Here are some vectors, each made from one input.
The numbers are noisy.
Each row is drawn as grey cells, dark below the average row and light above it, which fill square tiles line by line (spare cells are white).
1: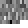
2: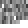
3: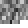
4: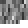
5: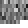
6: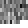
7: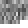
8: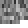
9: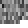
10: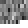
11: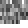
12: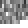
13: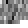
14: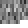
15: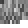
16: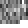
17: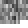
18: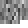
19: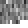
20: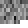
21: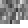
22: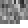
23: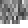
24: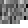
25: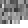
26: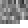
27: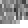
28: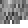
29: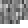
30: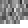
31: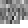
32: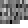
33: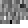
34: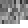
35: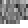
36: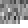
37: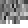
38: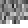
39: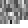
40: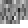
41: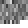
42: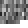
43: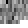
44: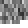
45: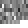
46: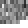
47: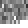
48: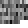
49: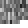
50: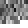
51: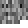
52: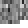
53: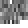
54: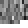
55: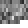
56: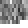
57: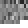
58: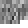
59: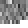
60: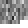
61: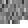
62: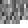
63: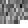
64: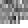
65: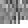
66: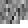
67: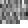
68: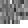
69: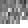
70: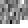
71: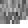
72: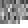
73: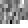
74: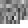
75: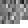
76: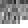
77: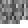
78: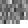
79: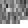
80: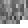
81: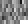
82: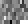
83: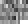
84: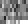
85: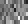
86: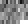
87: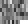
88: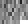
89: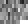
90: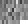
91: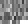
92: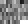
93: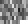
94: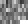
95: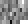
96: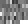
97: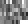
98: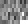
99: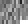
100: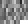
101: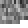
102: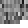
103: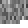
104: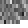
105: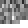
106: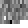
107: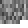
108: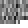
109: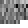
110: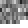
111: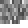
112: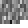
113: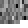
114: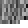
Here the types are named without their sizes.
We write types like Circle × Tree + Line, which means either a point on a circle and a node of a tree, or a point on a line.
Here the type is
Label × Label.
